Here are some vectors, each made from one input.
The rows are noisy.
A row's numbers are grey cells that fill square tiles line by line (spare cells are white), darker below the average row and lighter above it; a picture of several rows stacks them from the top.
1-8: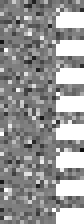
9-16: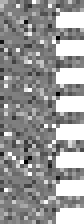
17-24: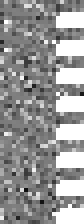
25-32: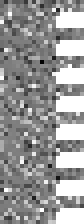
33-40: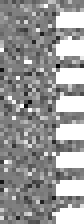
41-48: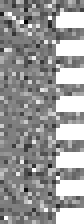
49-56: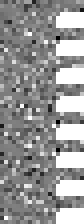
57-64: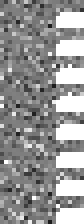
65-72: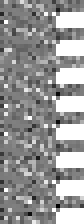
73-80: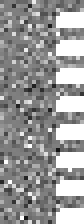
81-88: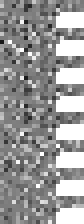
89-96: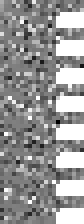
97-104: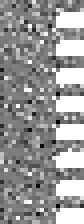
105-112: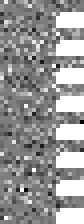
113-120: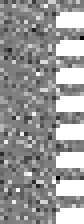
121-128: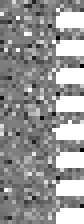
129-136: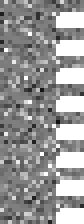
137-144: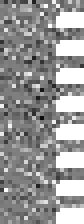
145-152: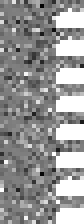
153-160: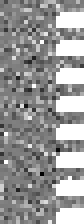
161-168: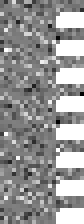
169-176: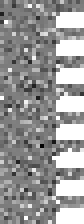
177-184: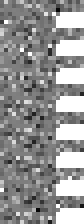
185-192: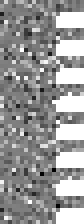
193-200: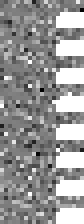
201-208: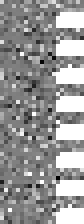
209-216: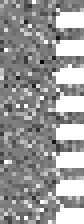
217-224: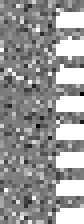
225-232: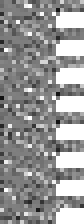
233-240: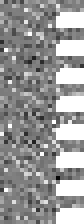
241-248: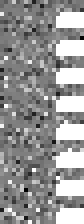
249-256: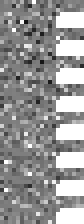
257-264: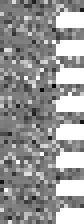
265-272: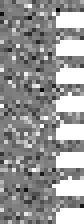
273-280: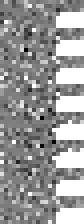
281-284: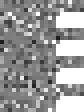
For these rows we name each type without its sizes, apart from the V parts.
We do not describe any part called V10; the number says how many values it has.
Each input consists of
a label, together with either a point on a line, or a value of V10.
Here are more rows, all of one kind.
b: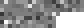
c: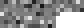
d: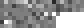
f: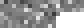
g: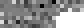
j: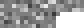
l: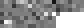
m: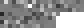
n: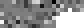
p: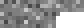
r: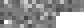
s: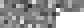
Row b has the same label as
d, l, m and r.
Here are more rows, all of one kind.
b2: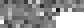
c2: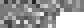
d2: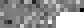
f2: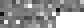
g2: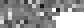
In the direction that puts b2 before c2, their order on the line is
g2, b2, f2, c2, d2.
